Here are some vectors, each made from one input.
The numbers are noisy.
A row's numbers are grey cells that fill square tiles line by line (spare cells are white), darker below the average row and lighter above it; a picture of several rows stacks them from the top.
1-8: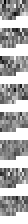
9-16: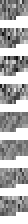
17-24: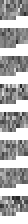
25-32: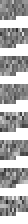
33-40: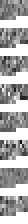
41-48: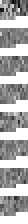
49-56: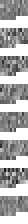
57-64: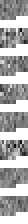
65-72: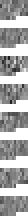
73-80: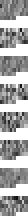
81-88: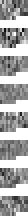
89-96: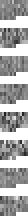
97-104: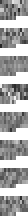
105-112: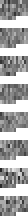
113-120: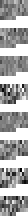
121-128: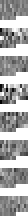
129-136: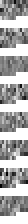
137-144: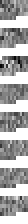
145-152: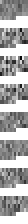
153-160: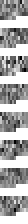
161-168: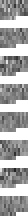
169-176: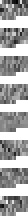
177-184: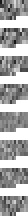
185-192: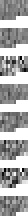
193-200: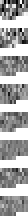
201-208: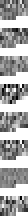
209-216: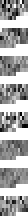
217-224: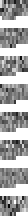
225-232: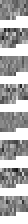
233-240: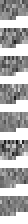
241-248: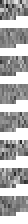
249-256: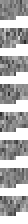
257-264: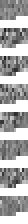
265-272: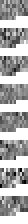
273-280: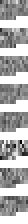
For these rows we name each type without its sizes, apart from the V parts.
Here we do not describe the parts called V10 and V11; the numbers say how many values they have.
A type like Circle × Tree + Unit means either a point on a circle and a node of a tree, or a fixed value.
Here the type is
(Bool × V10 + Line) × V11 + Tree.
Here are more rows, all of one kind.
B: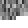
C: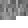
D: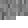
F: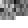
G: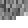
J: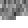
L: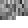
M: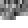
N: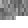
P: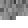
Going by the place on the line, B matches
F, G, L and N.
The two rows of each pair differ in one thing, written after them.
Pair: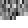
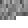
the true/false value
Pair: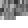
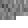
the value of V11
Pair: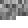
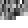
the value of V11
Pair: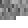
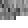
the true/false value
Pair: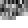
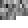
the value of V10
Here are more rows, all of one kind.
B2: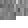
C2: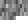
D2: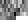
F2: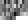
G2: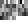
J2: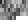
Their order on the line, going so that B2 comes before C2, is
B2, D2, J2, F2, C2, G2.
